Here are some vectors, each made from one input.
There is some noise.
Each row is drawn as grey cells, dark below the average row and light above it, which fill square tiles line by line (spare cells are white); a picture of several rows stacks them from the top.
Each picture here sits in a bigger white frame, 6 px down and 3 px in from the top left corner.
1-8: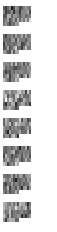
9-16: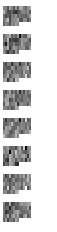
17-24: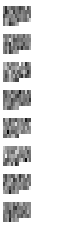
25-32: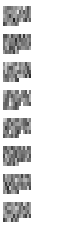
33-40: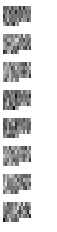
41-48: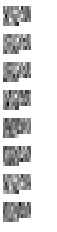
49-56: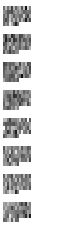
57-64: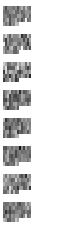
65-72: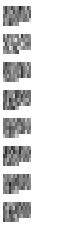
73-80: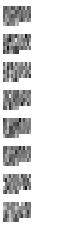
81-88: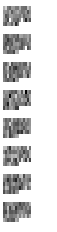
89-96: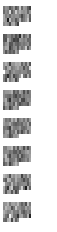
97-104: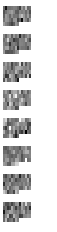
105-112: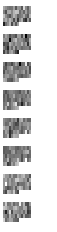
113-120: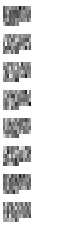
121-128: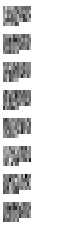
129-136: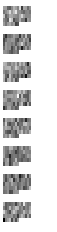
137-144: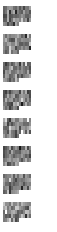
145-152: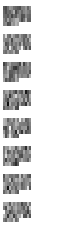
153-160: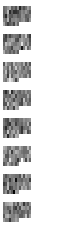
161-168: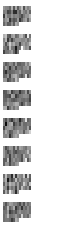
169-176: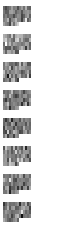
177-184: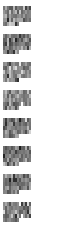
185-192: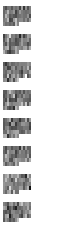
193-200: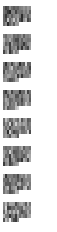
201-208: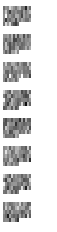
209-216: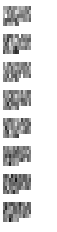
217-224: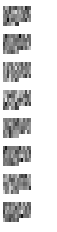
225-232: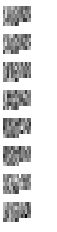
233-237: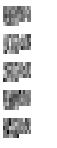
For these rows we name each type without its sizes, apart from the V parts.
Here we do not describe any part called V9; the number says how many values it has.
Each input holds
a node of a tree and a value of V9, together with either a label, or a node of a tree.
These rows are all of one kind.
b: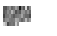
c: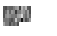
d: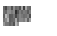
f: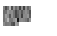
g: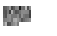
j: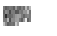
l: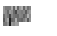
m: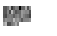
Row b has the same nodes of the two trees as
g and m.
